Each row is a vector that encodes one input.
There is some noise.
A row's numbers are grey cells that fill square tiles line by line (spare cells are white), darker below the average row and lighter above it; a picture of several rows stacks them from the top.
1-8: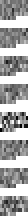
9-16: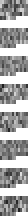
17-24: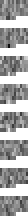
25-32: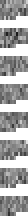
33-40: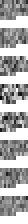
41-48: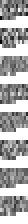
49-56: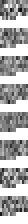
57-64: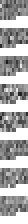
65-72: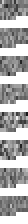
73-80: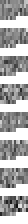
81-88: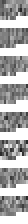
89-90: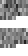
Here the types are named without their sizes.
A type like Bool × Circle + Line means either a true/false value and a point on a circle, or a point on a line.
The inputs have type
Bool × (Label + Line).
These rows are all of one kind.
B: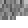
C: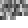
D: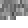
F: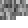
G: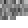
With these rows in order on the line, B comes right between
F and G.
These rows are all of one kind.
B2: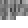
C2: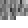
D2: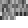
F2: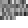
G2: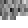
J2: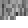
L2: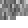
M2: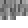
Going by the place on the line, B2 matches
F2 and M2.
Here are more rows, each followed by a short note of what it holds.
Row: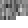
a label and a true/false value
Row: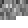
a label and a true/false value
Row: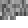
a point on a line and a true/false value
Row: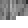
a label and a true/false value
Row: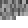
a label and a true/false value
